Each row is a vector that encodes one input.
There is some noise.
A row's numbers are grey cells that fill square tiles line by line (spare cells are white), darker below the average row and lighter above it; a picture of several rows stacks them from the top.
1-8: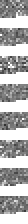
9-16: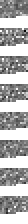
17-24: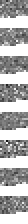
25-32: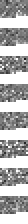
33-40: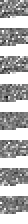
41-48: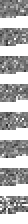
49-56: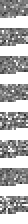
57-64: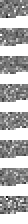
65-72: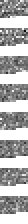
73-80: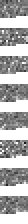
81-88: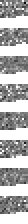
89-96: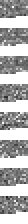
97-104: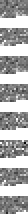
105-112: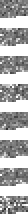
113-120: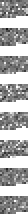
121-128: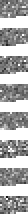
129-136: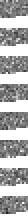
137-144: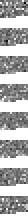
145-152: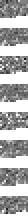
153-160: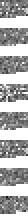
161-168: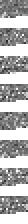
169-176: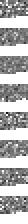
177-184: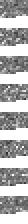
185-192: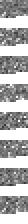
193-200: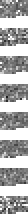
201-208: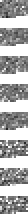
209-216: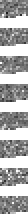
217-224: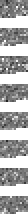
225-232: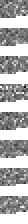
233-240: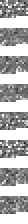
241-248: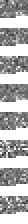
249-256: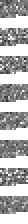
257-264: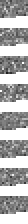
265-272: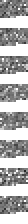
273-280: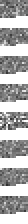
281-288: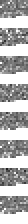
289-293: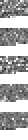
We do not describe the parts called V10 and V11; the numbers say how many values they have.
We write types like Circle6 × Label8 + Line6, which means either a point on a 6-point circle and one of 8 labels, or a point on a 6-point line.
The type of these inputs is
(Line6 + V11) × Tree13 + V10.
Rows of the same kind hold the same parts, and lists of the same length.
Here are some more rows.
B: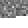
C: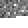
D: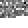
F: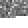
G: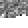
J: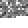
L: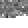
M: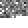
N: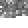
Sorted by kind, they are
B, C, F
D, J, M
G, L, N

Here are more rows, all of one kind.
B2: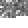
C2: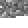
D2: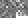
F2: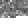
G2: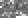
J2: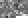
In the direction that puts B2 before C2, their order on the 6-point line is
G2, J2, D2, F2, B2, C2.
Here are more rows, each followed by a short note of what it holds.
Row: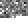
a value of V10
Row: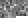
a node of a 13-node tree and a value of V11
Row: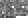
a node of a 13-node tree and a value of V11
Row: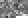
a point on a 6-point line and a node of a 13-node tree
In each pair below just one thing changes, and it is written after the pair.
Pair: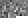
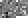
the value of V11
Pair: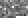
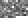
the node of the tree
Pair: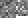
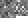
the value of V11
